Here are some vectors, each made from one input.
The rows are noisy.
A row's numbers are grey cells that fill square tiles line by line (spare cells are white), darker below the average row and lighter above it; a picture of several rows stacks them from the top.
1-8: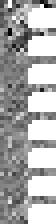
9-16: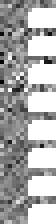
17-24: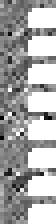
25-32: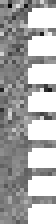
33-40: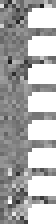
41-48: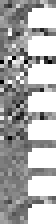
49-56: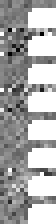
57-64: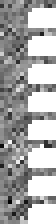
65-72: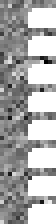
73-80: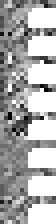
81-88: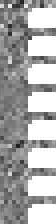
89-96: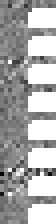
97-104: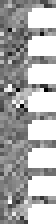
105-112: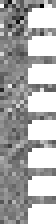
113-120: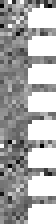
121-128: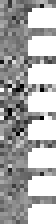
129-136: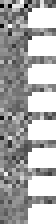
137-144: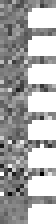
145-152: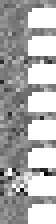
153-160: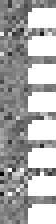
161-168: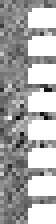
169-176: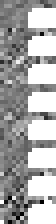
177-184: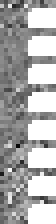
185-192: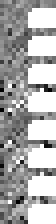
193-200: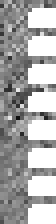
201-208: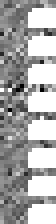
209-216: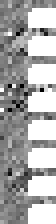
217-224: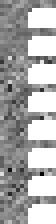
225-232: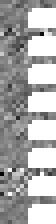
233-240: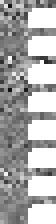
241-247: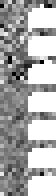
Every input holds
a list of up to two points on a 4-point line.
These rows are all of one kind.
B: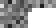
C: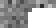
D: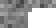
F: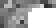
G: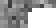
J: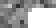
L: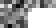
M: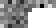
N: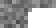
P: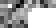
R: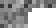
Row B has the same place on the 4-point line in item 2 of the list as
M and P.
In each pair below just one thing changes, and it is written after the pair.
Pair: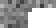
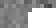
the place on the 4-point line in item 1 of the list
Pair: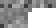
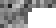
the place on the 4-point line in item 1 of the list
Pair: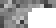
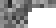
the place on the 4-point line in item 1 of the list
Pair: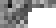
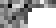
the place on the 4-point line in item 1 of the list
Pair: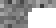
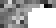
the place on the 4-point line in item 1 of the list
